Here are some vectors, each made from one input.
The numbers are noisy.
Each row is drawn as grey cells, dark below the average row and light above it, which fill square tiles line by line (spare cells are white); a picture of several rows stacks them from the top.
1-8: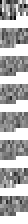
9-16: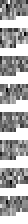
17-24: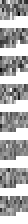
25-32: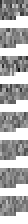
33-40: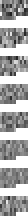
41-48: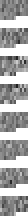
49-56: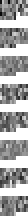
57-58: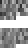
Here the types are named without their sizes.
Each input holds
either a node of a tree, or three true/false values.
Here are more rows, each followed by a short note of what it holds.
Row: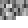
three true/false values
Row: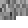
three true/false values
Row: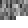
a node of a tree
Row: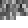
a node of a tree
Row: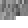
three true/false values
